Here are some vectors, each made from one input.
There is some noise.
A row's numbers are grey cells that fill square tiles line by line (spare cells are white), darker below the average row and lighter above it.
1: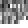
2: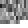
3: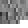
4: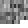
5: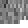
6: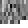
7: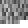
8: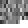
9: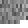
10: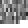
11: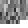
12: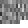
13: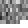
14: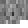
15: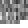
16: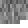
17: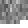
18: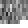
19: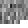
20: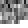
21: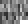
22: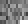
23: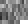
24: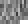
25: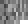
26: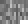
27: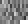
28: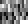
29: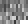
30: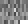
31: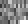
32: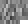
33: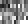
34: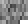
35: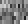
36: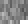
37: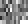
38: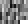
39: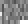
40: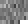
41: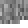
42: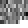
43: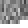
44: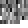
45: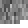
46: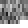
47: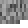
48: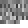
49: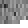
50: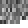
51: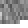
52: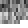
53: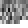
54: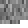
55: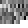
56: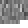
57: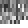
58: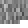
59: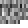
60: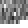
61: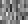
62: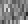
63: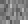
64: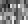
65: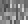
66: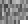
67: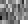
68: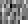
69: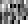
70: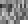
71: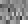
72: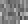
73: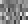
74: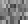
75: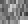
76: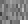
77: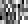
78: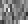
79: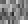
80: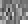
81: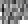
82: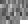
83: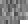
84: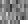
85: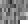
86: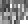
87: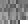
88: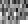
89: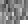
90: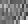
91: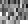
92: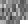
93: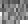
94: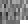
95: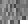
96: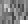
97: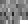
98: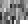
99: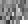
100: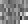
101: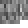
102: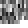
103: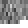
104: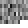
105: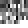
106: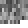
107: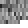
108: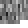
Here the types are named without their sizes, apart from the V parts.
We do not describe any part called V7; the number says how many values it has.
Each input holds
a value of V7, together with either a point on a circle and a true/false value, or a fixed value.
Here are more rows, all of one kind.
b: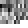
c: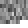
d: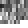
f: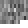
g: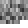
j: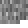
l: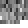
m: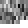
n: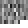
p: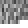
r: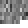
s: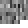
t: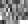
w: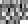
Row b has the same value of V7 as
d, g, m and w.
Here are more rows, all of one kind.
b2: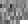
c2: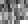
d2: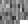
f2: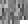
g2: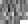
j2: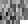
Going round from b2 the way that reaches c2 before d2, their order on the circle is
b2, j2, f2, g2, c2, d2.
